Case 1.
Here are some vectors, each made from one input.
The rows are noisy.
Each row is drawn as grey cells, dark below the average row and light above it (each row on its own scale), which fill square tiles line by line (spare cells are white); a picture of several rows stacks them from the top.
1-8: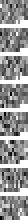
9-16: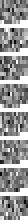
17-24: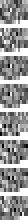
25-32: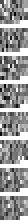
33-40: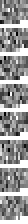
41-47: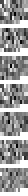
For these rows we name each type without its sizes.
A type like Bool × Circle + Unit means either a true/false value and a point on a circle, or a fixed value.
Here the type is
Bool × Line × Line.
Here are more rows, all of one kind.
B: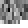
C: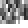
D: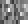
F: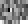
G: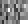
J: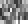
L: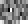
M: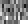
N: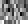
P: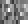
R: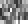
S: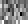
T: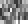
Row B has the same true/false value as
C, M, N and S.
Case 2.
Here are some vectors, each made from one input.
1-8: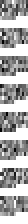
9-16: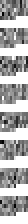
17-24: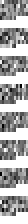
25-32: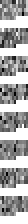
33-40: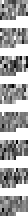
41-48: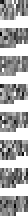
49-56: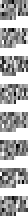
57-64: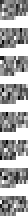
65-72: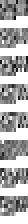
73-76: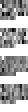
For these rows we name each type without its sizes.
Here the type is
List(Line).
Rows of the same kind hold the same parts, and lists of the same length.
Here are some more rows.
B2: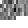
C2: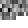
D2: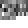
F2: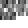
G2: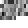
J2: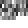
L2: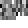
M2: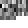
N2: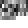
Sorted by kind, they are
B2, C2, G2, L2, M2
D2, J2, N2
F2

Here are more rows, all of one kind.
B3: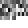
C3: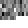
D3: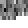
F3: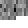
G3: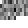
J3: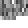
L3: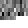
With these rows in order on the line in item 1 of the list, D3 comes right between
B3 and L3.
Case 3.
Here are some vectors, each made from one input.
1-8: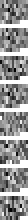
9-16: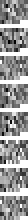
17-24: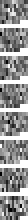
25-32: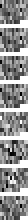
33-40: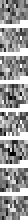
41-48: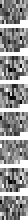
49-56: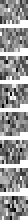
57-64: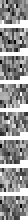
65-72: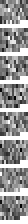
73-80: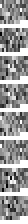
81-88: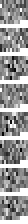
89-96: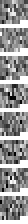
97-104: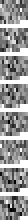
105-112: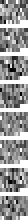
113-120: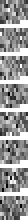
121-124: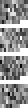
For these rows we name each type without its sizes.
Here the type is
Bool × Line.
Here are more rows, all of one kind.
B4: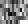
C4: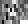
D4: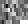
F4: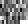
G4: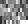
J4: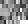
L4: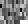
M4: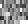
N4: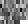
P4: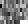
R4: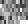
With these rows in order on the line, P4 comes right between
L4 and N4.
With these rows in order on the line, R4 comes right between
J4 and M4.
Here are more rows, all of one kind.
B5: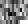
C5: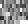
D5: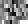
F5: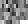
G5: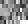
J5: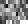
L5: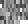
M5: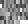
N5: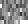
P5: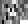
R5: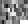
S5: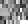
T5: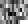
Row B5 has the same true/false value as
D5, F5 and T5.
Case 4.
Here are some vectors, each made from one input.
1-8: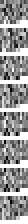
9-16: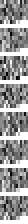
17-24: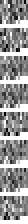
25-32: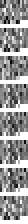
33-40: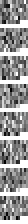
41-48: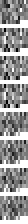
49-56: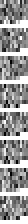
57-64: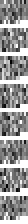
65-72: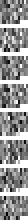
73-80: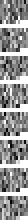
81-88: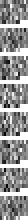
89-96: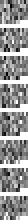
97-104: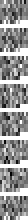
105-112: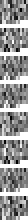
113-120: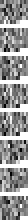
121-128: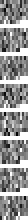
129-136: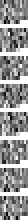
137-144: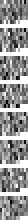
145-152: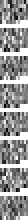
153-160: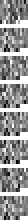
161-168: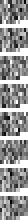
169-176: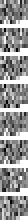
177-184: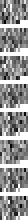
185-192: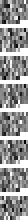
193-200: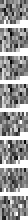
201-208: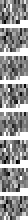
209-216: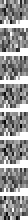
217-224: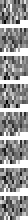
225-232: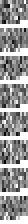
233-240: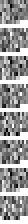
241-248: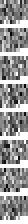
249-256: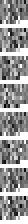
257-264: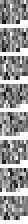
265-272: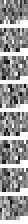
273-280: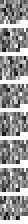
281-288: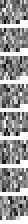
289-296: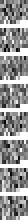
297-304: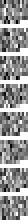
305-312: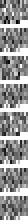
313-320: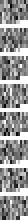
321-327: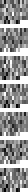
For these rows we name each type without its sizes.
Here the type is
Bool × Line.
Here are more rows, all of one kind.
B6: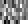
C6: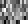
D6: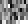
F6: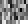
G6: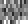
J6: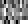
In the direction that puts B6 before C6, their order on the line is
B6, J6, F6, D6, C6, G6.
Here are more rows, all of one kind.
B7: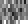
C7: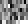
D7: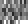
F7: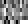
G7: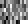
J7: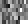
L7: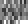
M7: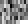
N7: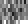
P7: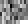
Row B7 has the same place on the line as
G7 and N7.
